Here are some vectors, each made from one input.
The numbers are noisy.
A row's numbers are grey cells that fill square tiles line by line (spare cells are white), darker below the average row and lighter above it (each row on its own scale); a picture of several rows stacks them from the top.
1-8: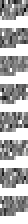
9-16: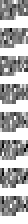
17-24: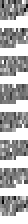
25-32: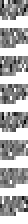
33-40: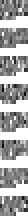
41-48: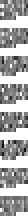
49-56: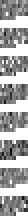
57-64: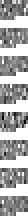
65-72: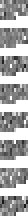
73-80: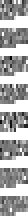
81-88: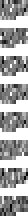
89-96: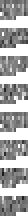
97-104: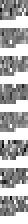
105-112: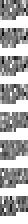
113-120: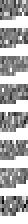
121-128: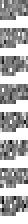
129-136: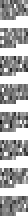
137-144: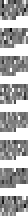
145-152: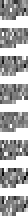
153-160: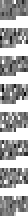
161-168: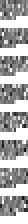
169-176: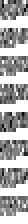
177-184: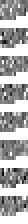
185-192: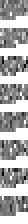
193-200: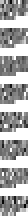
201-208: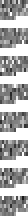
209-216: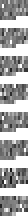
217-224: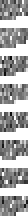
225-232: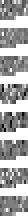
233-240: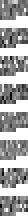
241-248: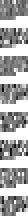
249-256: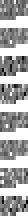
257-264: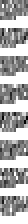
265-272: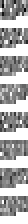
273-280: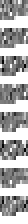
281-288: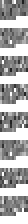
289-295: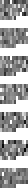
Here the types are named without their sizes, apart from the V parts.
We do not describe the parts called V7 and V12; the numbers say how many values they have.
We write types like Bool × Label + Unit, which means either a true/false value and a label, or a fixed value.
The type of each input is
(Bool × Bool × Bool + V7) × Line + Label × V12.
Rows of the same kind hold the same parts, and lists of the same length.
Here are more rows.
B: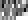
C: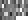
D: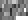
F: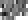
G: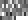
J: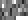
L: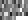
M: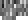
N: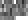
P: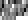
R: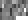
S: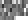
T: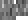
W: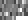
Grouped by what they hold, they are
B, D, M, R, S
C, F, J, L, N, P, T, W
G

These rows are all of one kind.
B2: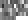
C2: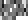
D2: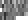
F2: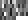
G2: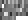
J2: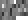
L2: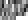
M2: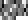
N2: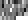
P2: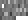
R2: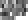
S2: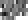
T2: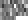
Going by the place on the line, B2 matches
R2, S2 and T2.
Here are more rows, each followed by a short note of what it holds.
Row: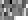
a point on a line and a value of V7
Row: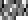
a point on a line and three true/false values
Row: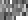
a label and a value of V12
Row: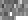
a point on a line and a value of V7
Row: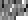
a point on a line and three true/false values
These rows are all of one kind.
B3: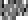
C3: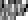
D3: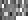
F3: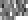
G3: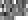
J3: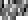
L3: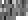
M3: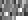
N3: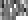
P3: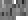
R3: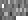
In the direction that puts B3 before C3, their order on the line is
M3, D3, R3, P3, L3, G3, F3, N3, B3, J3, C3.
